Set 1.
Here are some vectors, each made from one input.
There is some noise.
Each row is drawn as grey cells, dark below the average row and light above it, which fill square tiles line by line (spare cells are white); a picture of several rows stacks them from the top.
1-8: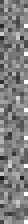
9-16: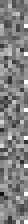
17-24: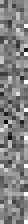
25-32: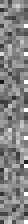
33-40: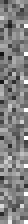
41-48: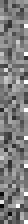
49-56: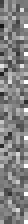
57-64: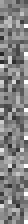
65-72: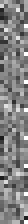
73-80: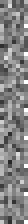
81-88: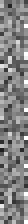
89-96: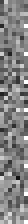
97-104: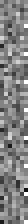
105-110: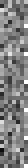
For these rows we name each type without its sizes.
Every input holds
either a node of a tree, or a list of points on a line.
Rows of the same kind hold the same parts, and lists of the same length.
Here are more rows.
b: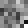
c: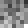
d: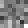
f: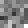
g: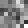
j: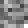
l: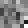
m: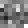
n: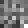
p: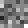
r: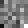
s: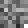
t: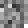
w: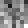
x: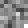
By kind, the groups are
b, g, l
c, d, j, m, p, s, w
f, n, r
t, x

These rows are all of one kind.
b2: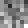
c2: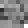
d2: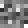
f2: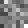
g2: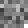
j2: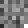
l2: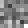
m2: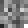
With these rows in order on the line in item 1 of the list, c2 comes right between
d2 and g2.
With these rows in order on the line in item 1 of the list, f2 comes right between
g2 and j2.
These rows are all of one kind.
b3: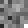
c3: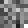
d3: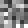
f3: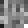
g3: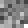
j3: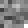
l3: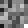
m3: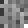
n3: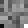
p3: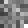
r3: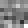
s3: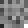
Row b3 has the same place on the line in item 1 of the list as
m3, p3 and s3.
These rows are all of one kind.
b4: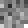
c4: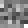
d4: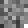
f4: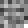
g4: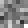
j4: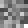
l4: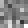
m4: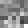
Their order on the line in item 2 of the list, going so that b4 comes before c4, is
m4, j4, b4, f4, d4, g4, l4, c4.
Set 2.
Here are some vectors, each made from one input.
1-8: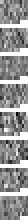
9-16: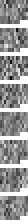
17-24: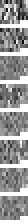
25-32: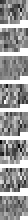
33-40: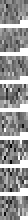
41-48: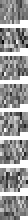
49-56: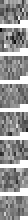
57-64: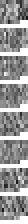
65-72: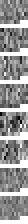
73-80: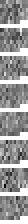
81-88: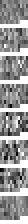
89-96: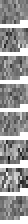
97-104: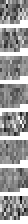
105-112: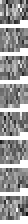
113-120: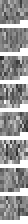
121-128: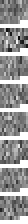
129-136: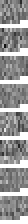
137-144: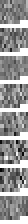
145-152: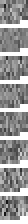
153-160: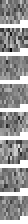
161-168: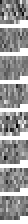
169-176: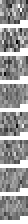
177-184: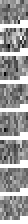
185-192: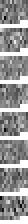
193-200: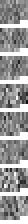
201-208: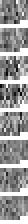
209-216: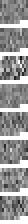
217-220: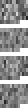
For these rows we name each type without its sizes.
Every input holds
a list of points on a circle.
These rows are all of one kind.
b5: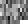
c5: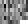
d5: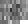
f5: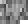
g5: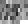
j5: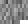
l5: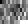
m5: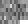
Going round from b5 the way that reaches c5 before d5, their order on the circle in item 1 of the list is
b5, m5, f5, c5, g5, j5, l5, d5.
